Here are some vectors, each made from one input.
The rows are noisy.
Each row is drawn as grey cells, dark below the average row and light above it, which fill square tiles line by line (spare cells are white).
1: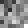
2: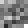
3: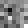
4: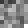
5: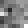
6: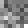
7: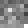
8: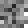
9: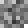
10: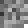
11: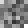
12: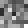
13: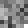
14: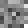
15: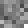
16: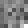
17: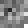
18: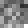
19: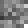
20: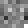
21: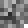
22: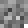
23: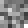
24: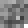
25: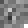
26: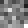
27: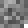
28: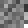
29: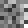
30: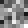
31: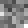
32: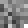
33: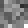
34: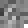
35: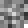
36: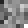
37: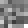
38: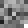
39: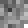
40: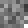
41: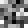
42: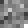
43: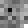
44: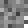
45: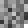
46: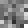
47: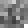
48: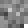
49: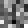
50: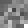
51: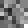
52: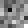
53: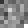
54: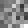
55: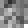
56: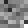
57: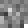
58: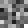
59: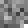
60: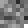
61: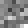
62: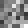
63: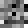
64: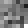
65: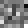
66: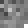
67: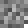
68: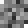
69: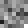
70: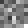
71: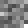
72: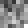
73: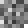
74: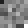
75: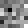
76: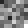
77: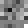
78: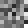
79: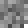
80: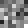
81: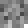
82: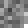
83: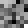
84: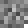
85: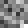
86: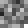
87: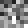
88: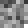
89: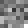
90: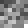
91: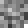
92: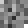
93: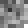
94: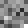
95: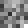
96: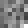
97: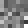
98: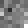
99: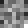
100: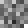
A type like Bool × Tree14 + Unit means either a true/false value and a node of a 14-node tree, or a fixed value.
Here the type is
Label7 × (Label7 + Line6).
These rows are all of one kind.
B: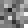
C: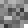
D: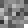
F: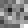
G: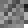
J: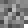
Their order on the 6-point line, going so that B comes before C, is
B, F, G, J, D, C.
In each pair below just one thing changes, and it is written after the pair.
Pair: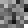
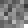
the place on the 6-point line
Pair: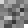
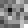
the place on the 6-point line
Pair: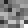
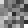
the place on the 6-point line
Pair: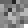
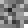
the label
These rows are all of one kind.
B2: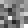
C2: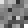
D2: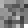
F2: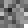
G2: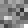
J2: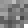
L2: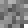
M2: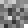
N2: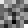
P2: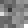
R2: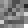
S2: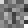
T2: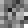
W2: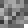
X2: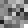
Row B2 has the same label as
G2, M2, N2 and X2.
